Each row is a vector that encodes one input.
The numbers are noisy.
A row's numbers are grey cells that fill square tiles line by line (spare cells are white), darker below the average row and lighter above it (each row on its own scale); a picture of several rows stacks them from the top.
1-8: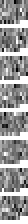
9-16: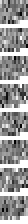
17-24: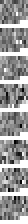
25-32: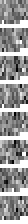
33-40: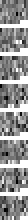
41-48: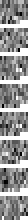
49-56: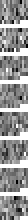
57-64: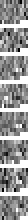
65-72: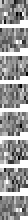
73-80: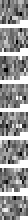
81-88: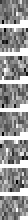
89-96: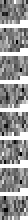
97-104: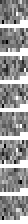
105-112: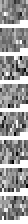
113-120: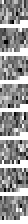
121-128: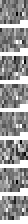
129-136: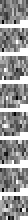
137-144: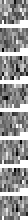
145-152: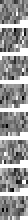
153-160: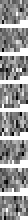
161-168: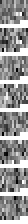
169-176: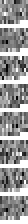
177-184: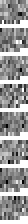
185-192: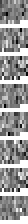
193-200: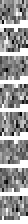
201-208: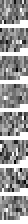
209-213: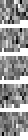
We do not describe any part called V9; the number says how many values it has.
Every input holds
three true/false values, together with either a point on a 7-point line, or a value of V9.
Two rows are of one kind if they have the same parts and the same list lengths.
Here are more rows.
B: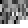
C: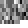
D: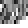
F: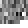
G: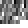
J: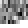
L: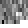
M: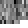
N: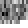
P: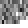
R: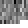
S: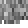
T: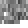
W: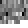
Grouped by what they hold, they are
B, D, L, N, P, W
C, F, G, J, M, R, S, T

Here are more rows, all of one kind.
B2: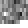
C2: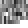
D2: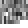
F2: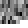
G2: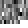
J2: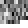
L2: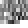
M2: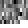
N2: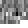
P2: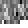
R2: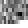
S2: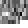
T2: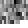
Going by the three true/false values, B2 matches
C2, D2, R2 and T2.
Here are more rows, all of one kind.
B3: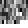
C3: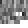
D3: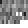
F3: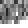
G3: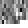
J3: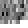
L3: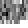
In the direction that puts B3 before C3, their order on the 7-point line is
B3, D3, G3, C3, F3, L3, J3.
